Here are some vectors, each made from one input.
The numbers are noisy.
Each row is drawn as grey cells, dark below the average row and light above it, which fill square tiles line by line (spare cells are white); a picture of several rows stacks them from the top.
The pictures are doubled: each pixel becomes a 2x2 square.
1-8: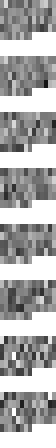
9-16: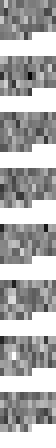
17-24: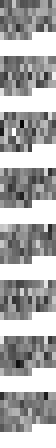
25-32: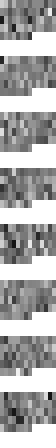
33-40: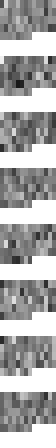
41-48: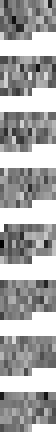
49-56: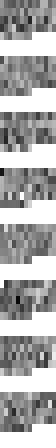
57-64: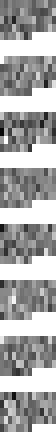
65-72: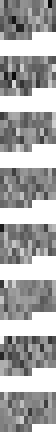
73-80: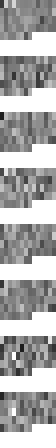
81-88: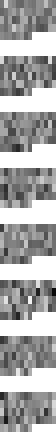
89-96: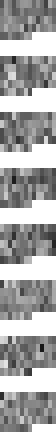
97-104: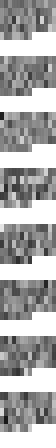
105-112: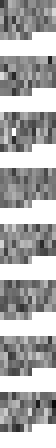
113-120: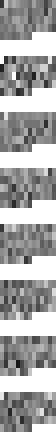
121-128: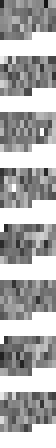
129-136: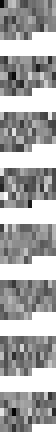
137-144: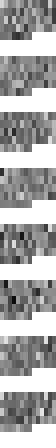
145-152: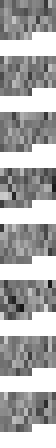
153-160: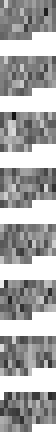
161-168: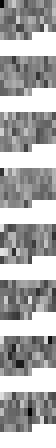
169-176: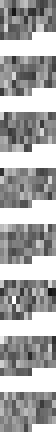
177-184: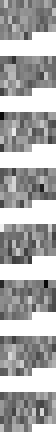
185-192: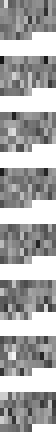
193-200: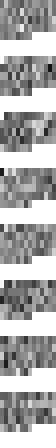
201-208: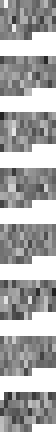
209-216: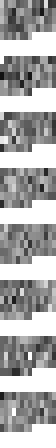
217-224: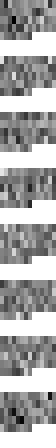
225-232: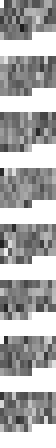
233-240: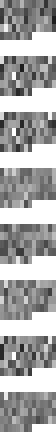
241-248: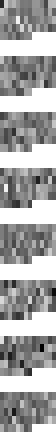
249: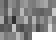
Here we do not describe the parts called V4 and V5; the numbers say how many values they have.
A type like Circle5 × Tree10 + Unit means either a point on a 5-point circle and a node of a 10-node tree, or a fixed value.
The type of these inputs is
(Bool × V5 + V4) × Line6.
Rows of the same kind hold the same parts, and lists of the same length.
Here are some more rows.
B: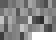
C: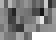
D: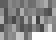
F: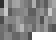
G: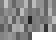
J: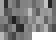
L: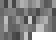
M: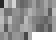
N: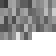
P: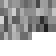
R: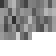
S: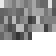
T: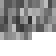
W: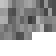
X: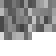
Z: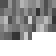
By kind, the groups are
B, D, F, G, M, N, P, R, T, X
C, J, L, S, W, Z

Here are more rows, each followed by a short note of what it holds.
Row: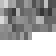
a point on a 6-point line and a value of V4
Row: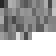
a point on a 6-point line, a true/false value and a value of V5
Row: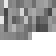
a point on a 6-point line, a true/false value and a value of V5
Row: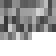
a point on a 6-point line, a true/false value and a value of V5
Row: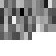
a point on a 6-point line and a value of V4
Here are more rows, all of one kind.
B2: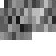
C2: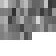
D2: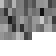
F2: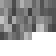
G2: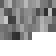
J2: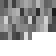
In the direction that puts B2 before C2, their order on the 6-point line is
B2, D2, C2, G2, F2, J2.
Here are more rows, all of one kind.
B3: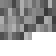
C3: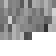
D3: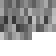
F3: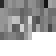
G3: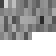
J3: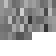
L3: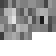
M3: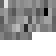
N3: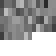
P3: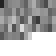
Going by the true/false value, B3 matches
C3, D3, J3 and M3.
